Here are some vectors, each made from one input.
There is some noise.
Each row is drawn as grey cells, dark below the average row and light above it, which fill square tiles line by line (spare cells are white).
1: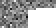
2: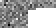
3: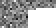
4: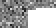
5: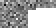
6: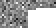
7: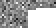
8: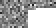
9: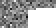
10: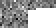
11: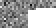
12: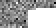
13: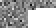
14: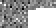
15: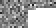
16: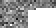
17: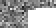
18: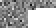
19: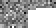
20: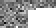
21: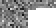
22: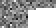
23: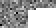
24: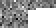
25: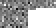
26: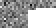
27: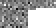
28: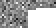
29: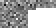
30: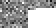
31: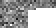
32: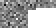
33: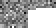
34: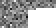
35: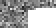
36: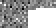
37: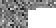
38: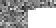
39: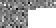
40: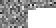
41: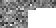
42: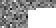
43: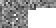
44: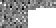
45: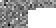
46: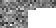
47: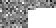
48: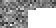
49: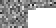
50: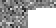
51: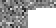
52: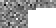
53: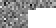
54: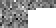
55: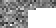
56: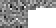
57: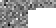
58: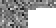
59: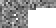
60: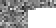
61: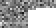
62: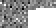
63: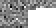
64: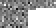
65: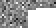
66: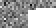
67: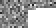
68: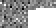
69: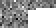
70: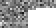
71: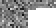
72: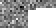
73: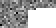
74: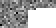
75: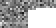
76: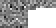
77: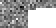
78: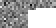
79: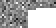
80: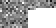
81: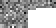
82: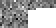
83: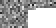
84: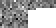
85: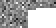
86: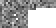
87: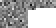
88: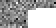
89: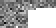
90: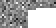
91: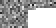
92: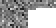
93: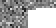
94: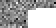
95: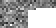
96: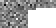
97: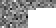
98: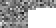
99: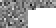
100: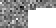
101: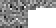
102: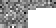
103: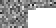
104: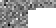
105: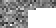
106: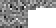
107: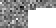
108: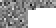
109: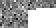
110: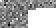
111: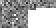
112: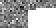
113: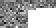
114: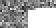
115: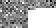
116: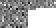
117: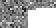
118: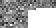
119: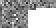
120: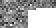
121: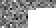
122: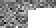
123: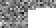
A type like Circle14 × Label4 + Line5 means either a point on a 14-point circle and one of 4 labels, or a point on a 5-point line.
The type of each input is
Line10 + Line13.
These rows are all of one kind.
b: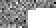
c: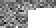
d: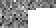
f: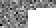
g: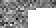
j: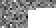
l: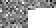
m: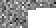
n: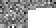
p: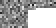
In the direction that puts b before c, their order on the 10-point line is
l, n, p, b, m, d, j, f, c, g.
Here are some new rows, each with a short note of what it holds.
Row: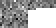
a point on a 10-point line
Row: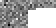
a point on a 13-point line
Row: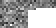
a point on a 10-point line
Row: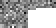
a point on a 10-point line
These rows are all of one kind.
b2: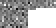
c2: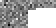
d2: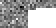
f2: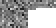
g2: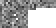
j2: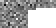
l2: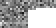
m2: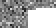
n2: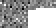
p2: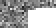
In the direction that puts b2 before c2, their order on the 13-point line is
l2, p2, m2, f2, b2, n2, d2, g2, j2, c2.
